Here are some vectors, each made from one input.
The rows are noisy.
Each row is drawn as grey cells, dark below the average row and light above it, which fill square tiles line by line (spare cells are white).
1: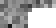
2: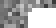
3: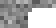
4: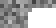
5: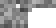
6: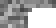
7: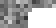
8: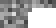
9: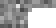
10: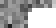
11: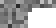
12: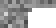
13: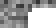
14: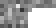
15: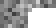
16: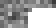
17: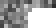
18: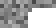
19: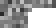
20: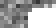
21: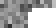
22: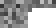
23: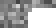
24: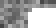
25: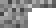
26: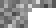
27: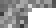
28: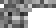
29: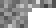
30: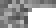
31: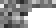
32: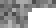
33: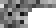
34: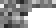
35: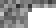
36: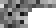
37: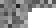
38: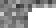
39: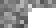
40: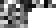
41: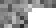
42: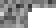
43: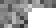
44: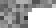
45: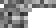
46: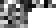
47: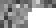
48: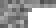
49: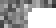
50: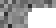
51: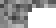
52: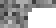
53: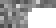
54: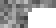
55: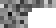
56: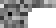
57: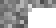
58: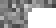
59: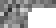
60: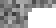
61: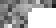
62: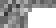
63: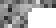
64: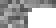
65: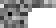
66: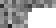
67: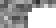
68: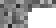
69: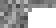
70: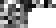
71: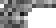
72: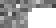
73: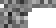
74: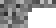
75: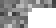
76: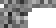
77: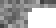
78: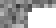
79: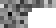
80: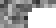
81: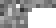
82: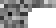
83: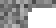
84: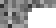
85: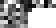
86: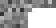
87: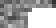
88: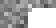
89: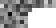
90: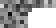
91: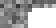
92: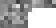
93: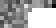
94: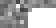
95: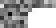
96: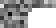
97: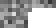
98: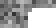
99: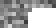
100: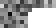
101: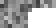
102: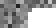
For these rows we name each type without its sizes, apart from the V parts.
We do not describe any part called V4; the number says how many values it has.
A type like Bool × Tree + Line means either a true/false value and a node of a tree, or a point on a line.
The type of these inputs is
List(Bool × V4).
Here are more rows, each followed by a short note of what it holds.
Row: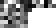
the empty list
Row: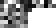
the empty list
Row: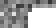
a list of two items
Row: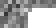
a list of two items
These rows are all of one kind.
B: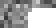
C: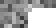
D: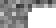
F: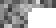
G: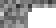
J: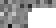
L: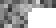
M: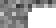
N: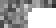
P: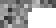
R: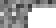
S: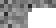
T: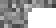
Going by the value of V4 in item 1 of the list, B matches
J and S.
